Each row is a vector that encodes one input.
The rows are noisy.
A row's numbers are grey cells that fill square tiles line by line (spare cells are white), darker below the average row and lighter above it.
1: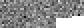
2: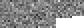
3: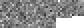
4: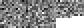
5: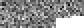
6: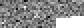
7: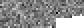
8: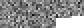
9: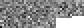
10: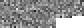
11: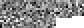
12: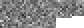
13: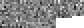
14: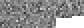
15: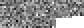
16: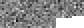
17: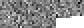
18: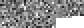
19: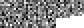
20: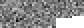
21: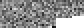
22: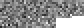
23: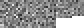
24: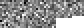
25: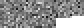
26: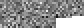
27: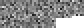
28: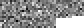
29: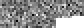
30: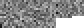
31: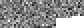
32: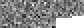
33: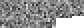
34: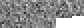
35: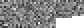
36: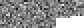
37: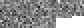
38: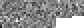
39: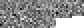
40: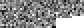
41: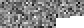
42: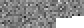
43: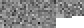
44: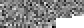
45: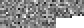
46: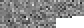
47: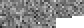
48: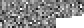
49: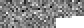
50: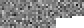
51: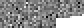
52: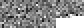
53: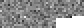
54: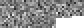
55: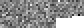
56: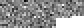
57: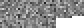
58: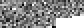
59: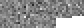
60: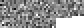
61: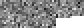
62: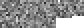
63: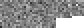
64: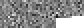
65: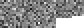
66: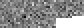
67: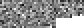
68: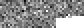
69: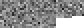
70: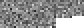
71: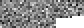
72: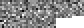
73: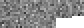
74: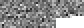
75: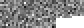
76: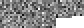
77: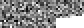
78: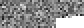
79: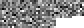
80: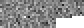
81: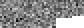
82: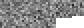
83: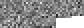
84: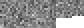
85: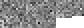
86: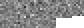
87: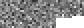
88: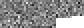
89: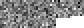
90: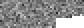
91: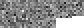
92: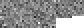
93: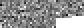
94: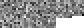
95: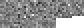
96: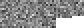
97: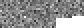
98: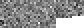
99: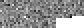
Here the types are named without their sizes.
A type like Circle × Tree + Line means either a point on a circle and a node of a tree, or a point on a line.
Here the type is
Bool × Bool × Bool × Bool + Label × (Tree + Unit).
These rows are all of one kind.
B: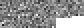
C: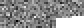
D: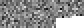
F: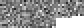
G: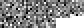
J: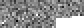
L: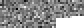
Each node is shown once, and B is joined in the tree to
G and J.
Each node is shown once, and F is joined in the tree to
C.
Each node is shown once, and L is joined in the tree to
D and J.
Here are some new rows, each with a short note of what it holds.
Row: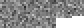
four true/false values
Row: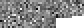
a label
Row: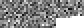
a label
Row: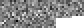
a label and a node of a tree
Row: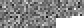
a label
